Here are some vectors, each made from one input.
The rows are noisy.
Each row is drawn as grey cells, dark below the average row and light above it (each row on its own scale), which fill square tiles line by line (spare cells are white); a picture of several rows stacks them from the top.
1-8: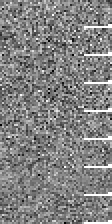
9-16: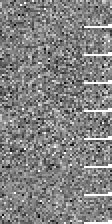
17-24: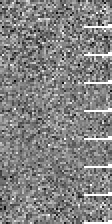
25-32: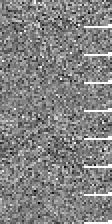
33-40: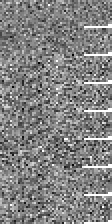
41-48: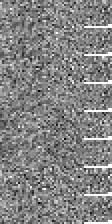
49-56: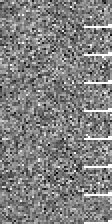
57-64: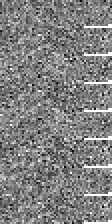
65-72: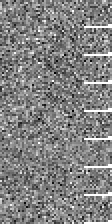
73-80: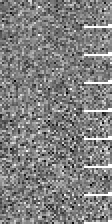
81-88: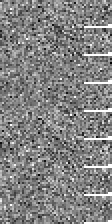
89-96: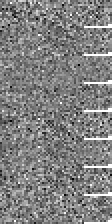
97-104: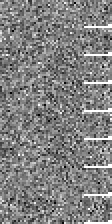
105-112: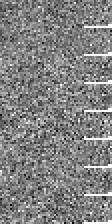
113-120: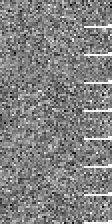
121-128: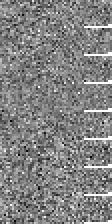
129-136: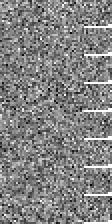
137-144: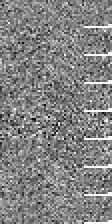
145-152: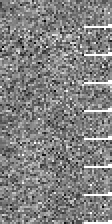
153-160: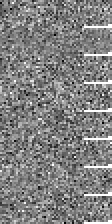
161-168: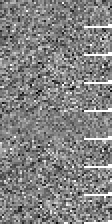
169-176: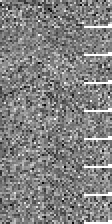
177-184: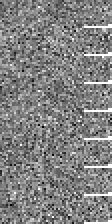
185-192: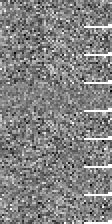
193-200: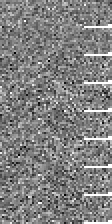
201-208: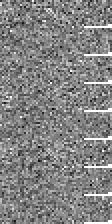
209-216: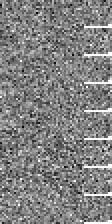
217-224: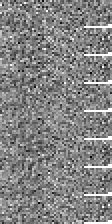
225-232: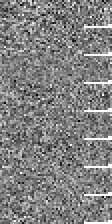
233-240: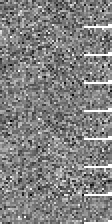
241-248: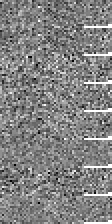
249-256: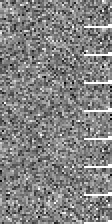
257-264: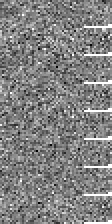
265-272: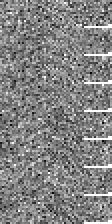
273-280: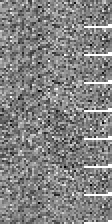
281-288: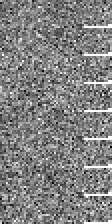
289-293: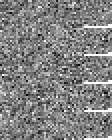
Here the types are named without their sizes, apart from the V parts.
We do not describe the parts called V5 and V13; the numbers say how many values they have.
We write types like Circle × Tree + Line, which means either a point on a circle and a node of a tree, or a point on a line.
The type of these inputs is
(Bool × Line + V13) × V5.
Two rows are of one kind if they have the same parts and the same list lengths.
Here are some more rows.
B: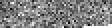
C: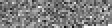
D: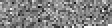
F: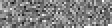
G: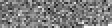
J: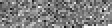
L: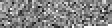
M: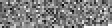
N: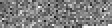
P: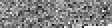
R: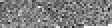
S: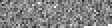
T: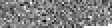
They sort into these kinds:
B, D, L, M, P, S, T
C, F, G, J, N, R

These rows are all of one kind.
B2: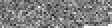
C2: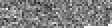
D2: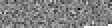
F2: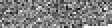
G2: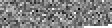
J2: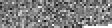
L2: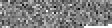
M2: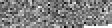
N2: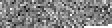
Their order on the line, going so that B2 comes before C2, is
B2, G2, M2, F2, L2, D2, N2, C2, J2.
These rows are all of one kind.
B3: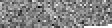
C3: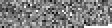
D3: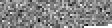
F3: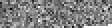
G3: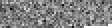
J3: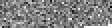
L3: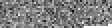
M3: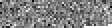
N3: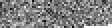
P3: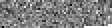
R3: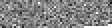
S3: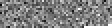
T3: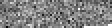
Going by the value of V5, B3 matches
C3, D3, F3 and G3.
